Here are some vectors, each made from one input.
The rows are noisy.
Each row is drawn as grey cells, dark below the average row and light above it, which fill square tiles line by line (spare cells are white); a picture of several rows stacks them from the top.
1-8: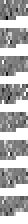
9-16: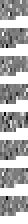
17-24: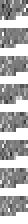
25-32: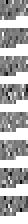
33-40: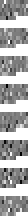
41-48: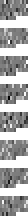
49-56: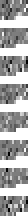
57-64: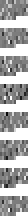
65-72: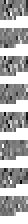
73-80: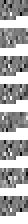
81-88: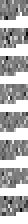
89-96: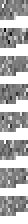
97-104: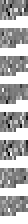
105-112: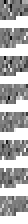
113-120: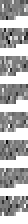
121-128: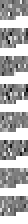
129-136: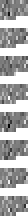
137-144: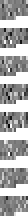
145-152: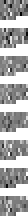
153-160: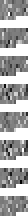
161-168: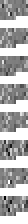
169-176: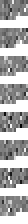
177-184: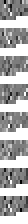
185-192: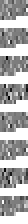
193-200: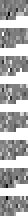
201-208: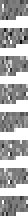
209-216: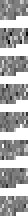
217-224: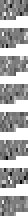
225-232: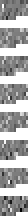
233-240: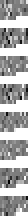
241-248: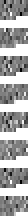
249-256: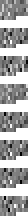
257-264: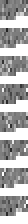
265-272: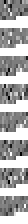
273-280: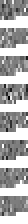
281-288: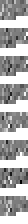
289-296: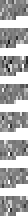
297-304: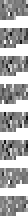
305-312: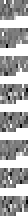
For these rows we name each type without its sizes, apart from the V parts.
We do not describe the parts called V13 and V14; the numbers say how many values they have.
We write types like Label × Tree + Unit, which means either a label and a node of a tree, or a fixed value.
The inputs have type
Bool × V13 + (Tree + Unit) × V14.
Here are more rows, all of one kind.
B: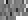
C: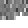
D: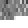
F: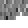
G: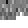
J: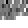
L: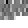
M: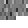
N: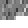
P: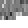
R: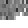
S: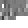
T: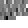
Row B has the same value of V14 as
C, J, L and R.
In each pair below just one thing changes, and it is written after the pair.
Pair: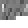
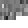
the node of the tree
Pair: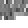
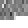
the node of the tree
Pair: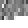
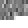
the node of the tree
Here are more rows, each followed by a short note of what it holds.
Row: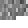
a value of V14
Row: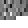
a true/false value and a value of V13
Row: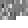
a value of V14
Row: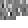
a value of V14
